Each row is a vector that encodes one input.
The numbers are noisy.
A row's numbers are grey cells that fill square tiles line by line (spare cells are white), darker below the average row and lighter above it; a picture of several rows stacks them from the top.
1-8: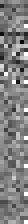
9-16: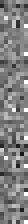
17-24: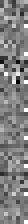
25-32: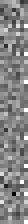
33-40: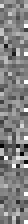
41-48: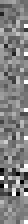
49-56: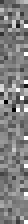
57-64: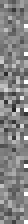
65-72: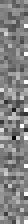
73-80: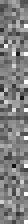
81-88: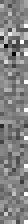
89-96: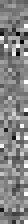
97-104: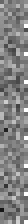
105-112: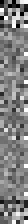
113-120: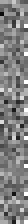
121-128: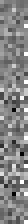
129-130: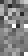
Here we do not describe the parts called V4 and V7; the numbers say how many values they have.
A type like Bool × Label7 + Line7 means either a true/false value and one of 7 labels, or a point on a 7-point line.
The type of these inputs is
Bool × V7 + (Tree9 + Unit) × V4.
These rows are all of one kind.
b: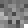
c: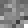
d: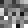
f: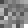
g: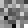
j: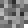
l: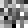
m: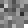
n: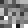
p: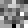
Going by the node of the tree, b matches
d, g, j and l.
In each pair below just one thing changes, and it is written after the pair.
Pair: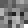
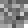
the value of V4
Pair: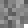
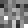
the value of V4
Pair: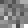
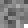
the value of V4
